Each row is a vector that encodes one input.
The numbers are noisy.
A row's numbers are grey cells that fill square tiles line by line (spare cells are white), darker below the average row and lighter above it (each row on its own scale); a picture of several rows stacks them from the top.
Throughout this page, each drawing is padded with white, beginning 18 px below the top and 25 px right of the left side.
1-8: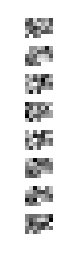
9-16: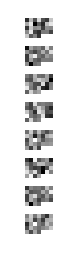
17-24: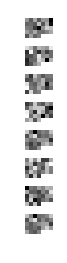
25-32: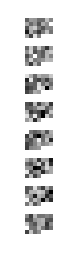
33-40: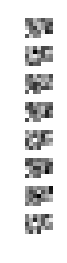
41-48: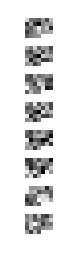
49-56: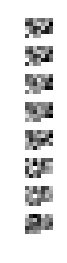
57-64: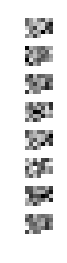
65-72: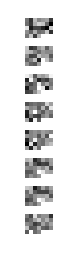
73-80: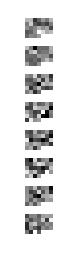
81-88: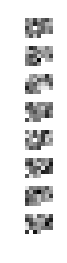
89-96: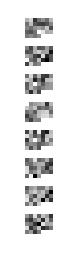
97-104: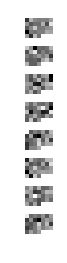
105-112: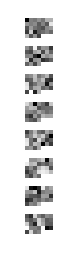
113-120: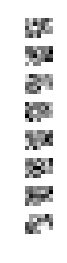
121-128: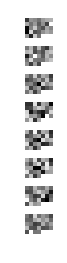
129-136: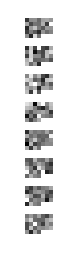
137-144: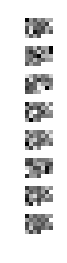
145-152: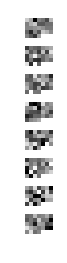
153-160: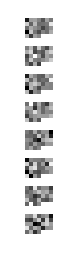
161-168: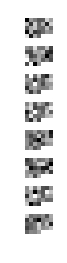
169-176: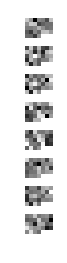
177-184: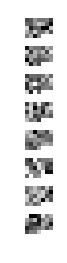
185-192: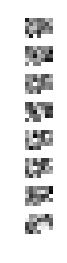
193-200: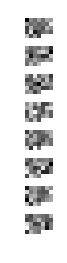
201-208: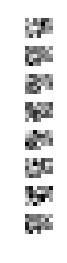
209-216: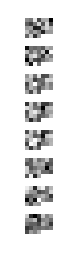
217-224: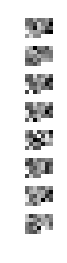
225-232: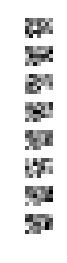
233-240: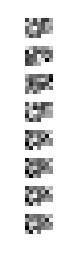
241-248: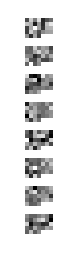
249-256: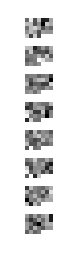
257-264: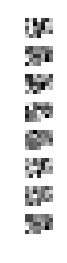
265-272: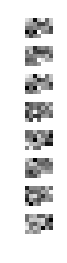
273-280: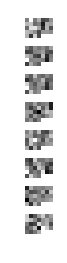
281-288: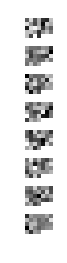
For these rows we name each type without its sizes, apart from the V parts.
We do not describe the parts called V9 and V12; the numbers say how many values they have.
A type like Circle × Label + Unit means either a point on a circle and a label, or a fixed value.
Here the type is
Bool × V12 + Tree + V9.
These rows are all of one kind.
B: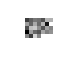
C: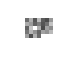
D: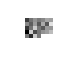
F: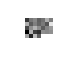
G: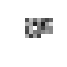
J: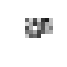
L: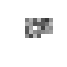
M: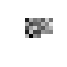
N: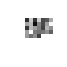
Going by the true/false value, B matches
D, F and M.
